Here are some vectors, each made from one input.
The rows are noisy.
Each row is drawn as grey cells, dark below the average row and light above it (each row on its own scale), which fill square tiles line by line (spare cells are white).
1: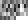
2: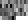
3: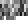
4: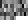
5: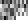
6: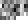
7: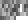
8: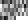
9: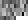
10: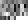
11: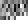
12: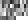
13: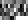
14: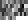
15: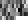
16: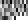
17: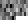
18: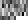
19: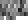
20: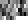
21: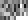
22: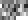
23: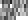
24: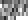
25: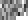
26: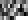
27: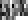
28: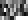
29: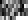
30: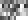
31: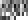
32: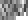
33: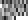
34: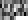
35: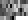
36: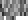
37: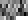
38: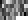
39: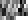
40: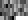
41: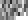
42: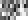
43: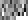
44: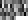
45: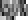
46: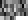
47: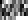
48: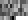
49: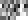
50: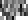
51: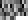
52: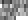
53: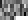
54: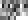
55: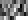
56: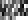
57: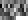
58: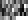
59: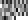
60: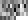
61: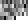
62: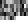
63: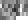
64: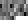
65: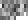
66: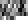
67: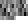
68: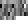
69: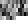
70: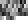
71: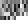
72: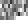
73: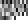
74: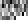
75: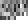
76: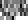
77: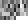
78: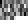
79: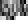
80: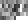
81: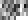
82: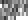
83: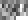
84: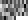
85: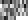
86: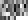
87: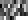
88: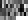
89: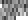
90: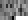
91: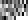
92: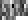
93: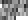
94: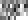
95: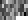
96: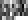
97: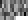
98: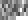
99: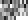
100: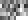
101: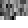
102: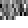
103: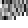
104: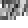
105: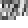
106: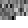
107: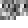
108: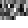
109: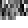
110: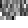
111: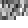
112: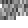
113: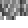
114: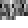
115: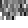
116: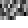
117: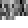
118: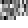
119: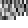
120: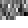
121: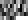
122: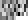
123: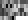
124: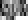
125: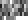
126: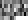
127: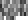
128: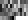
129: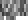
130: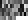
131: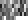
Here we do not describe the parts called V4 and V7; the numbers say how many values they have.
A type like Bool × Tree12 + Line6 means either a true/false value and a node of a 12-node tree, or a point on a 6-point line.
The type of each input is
Label6 × V7 + Line6 × V4.
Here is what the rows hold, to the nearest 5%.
About 55% of them hold one of 6 labels and a value of V7. The rest hold a point on a 6-point line and a value of V4.
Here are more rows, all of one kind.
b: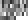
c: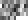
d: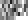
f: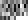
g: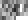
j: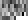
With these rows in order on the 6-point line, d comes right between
b and c.
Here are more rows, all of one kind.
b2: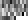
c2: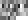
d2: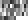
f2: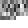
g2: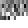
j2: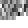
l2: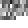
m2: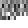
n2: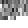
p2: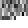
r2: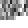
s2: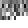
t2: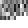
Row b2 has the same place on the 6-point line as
g2, m2, p2 and s2.
